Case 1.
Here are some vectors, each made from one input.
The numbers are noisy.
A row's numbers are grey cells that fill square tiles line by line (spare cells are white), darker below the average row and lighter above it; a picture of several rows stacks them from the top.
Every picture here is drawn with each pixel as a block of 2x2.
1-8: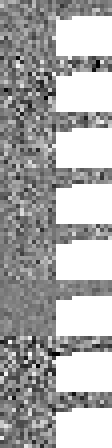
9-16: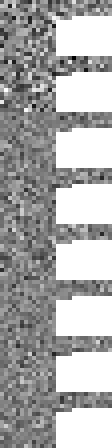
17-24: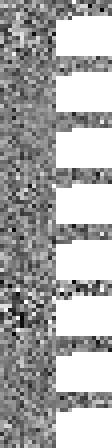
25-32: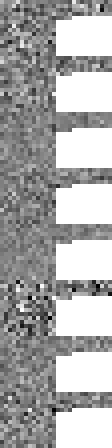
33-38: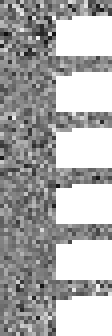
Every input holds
a point on a 6-point line.
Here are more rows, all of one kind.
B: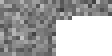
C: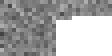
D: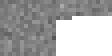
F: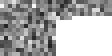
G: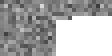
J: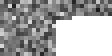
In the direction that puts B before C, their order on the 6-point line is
F, J, B, G, D, C.
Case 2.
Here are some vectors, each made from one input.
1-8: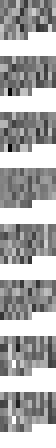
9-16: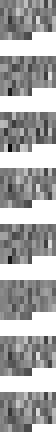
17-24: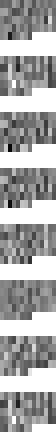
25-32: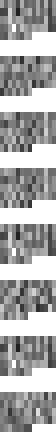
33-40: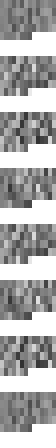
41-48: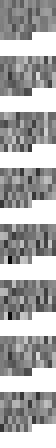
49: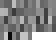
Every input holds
a node of a 9-node tree.
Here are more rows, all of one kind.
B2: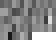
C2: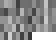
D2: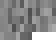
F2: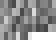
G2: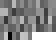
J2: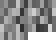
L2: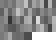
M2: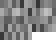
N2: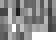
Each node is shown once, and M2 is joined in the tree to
D2.
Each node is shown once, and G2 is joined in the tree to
B2.
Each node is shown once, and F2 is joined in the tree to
D2 and J2.
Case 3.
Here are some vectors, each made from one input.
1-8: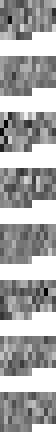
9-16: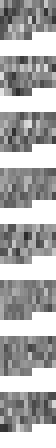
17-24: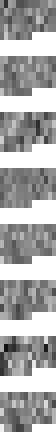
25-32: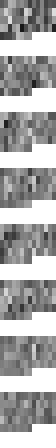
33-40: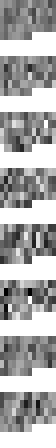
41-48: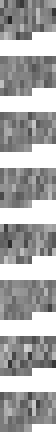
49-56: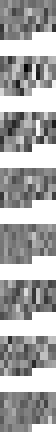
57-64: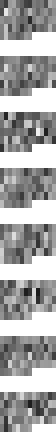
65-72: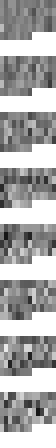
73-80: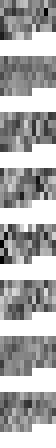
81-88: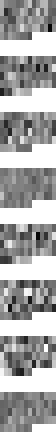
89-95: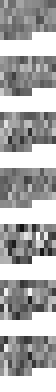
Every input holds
either a fixed value, or three true/false values.
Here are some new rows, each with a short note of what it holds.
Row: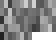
a fixed value
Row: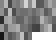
a fixed value
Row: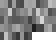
a fixed value
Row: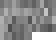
three true/false values
